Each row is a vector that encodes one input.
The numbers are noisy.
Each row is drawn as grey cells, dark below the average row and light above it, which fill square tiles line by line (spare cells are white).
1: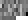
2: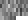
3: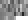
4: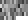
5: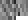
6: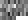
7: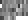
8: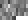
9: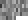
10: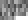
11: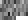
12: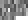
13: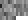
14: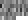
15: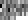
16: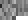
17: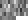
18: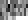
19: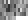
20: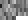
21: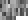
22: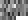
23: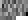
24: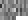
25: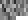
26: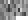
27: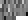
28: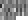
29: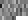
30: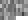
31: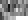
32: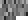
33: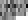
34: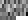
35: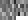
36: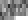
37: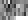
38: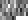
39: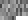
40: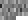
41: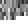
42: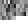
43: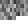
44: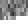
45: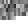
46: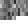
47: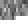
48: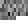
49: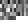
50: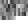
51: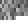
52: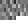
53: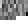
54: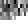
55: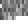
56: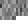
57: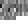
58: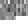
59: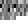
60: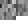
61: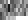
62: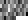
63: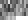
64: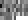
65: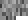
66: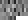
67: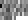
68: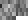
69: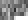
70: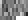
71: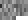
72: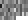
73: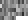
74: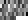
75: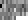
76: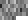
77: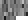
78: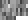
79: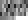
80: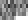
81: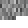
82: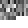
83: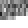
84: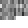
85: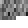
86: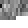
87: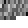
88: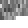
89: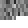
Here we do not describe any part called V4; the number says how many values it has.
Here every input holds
either a point on a 6-point line, or a point on a 7-point line, or a value of V4.
